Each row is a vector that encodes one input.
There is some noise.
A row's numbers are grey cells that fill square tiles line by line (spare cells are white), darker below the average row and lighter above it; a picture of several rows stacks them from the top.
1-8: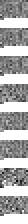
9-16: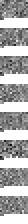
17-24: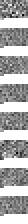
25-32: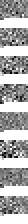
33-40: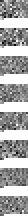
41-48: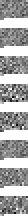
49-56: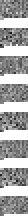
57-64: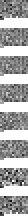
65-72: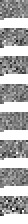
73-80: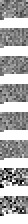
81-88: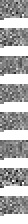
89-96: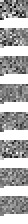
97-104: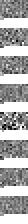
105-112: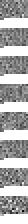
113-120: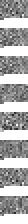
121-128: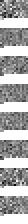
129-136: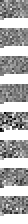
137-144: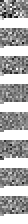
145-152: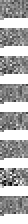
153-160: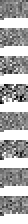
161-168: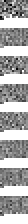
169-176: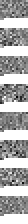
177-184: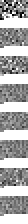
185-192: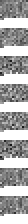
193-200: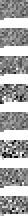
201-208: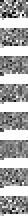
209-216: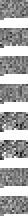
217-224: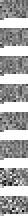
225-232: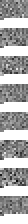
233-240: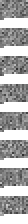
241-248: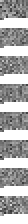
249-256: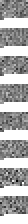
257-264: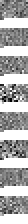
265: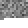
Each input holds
one of 4 labels.
